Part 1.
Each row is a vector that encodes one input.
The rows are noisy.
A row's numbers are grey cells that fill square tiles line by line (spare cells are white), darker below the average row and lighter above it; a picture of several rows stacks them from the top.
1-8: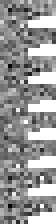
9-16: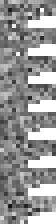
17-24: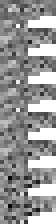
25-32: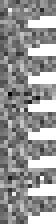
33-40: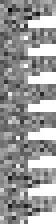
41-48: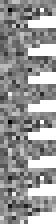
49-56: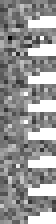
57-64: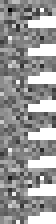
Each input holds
either a point on a 4-point line, or a point on an 8-point line.
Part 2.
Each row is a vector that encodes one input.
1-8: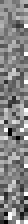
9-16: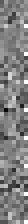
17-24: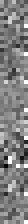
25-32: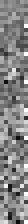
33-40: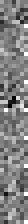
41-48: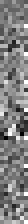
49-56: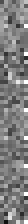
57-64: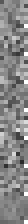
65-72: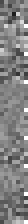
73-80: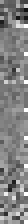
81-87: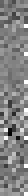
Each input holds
a point on a 10-point circle and a true/false value.
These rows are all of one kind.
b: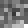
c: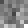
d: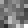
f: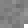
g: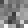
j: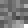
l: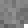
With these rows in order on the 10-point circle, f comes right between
c and d.
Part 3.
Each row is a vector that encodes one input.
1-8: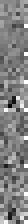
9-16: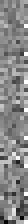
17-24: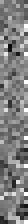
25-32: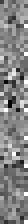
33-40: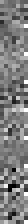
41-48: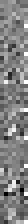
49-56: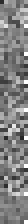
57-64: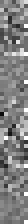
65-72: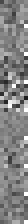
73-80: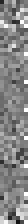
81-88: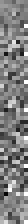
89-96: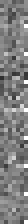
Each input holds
either a fixed value, or a node of an 11-node tree, or four true/false values.
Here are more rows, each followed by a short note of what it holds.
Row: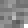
a node of an 11-node tree
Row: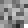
a node of an 11-node tree
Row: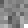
a node of an 11-node tree
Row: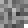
a fixed value
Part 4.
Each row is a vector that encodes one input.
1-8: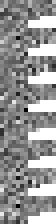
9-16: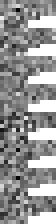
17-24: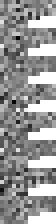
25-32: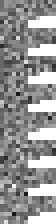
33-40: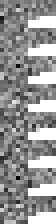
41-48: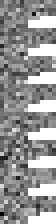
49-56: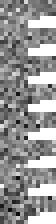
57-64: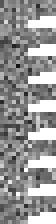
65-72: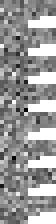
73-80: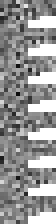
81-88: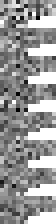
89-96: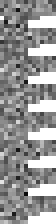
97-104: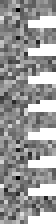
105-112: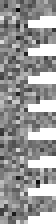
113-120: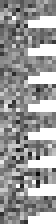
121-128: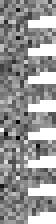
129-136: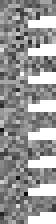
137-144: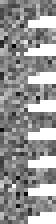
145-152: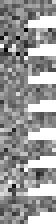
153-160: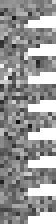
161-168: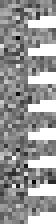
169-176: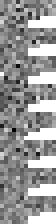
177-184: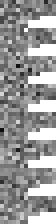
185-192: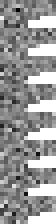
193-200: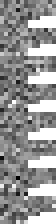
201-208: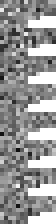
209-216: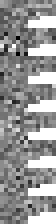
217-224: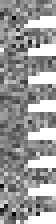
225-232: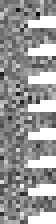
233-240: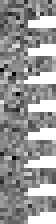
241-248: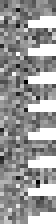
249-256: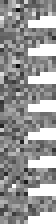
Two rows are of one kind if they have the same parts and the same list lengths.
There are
2 kinds of row.
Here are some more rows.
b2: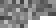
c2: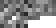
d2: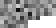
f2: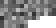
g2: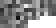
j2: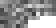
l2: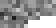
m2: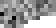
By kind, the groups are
b2, f2, g2, j2, l2, m2
c2, d2

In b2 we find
a point on a 7-point line and a node of an 11-node tree.
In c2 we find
a point on a 7-point line.
